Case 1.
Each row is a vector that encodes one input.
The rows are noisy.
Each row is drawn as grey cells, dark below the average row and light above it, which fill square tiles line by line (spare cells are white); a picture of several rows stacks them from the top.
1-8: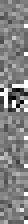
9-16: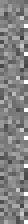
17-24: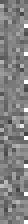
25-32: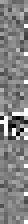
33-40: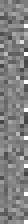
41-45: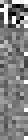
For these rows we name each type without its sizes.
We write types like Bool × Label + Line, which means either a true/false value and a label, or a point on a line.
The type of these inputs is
Bool × Label + Unit.
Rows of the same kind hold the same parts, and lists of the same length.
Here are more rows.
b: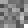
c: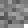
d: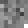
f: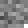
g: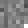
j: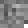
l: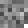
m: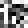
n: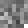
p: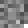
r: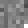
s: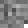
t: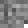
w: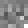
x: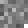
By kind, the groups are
b, c, d, f, g, j, l, n, p, r, s, t, w, x
m

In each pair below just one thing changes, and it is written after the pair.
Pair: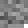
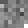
the label
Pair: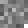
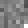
the true/false value
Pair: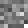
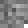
the true/false value
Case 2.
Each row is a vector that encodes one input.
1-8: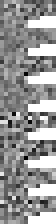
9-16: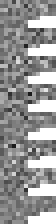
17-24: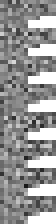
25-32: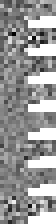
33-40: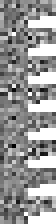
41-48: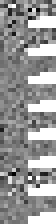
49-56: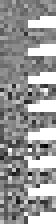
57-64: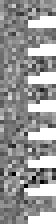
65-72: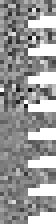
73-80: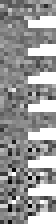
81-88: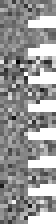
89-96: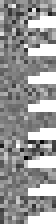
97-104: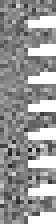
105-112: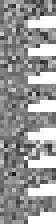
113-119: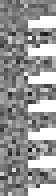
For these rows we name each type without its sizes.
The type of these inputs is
(Bool × Bool × Bool + Unit) × Line.
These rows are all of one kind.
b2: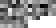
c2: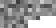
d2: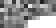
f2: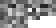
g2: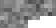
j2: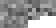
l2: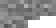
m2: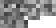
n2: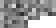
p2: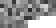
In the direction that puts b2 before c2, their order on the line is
g2, j2, n2, l2, b2, p2, c2, f2, m2, d2.
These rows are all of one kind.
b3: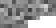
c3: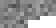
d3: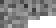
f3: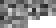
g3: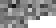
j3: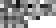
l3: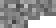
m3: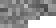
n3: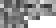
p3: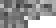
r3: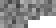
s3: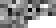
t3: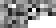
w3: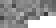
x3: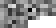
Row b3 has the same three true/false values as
c3, j3, n3 and p3.
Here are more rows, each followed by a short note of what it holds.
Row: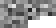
a point on a line and three true/false values
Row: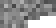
a point on a line
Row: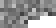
a point on a line
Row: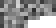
a point on a line
